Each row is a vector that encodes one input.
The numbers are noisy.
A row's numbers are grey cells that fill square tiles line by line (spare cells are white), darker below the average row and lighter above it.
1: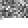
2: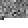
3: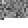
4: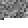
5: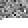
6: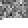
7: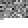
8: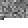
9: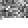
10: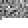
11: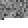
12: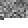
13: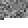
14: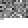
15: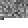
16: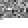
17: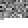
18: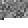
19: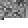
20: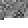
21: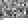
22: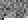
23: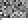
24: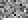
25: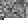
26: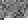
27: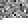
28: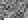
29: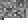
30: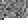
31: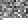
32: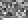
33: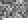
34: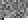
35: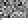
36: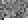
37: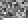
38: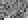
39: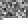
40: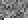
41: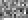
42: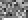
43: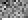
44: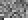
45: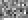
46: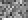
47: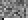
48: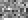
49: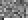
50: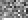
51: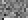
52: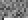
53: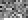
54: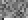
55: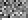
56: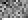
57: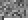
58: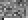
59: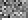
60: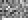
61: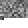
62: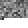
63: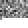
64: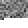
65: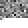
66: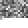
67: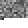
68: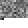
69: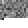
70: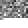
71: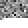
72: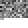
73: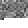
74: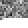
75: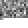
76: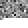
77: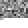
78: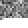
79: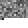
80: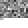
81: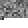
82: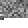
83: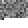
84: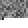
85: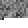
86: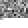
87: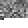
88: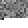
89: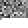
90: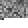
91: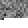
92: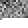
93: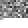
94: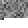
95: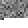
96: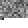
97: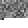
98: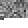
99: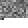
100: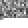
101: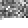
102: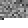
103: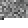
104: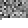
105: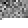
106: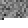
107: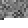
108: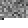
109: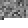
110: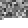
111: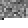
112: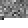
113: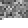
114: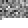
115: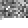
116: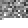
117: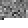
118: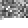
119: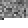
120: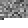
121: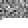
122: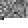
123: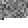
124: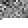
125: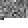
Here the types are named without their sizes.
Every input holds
either a point on a circle and a true/false value, or a node of a tree.
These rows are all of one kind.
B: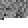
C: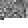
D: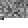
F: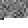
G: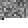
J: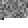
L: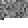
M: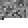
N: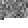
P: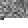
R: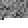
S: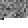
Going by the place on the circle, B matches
G and S.
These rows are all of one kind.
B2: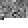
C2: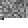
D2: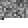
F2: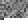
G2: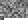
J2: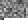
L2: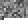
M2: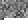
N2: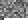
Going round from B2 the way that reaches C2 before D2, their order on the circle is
B2, M2, C2, G2, F2, N2, J2, D2, L2.
